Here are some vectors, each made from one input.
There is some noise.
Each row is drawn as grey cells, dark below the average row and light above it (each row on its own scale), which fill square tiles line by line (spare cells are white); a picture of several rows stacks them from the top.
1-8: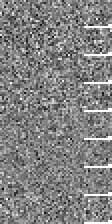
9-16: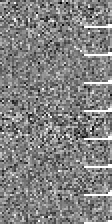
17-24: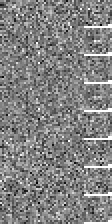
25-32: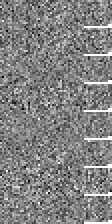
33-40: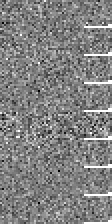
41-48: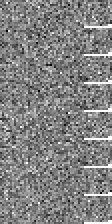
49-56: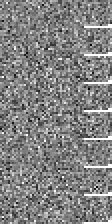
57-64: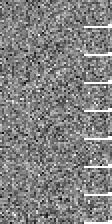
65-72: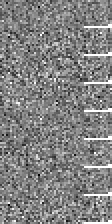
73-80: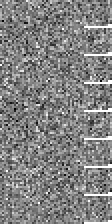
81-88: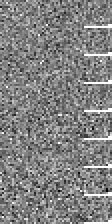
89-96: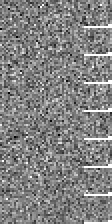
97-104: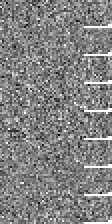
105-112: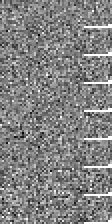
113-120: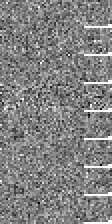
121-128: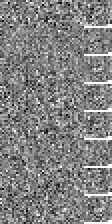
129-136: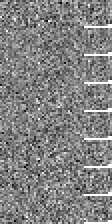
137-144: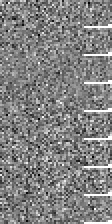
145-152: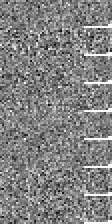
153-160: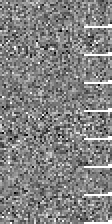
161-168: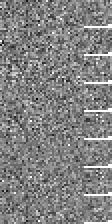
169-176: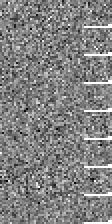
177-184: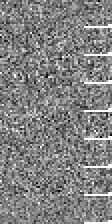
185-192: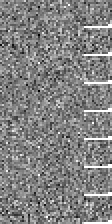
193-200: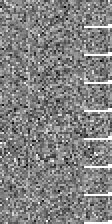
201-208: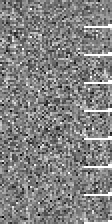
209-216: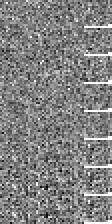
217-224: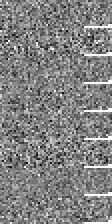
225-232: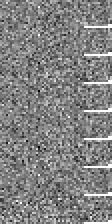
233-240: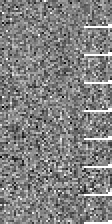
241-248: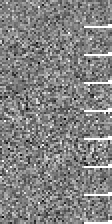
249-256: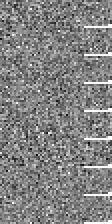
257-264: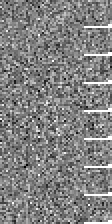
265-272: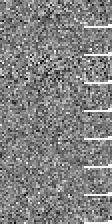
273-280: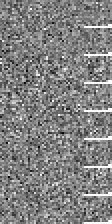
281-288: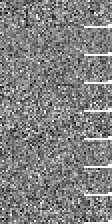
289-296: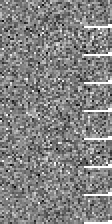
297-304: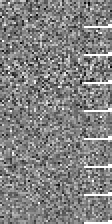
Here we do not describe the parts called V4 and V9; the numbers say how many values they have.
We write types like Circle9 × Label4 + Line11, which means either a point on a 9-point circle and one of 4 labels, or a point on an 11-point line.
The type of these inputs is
Label12 × (Line6 + V4) + Line8 + V9.
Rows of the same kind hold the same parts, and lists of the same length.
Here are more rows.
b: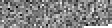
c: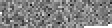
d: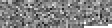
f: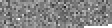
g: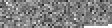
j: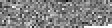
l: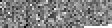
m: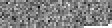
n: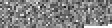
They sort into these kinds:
b
c, d, m
f, g, j, n
l

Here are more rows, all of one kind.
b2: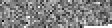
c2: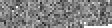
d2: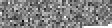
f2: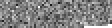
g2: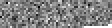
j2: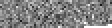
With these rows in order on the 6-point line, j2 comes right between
d2 and f2.
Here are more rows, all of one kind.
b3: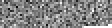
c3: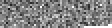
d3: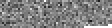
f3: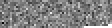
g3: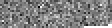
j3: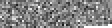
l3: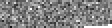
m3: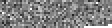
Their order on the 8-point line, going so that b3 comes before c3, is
b3, j3, c3, l3, g3, m3, f3, d3.
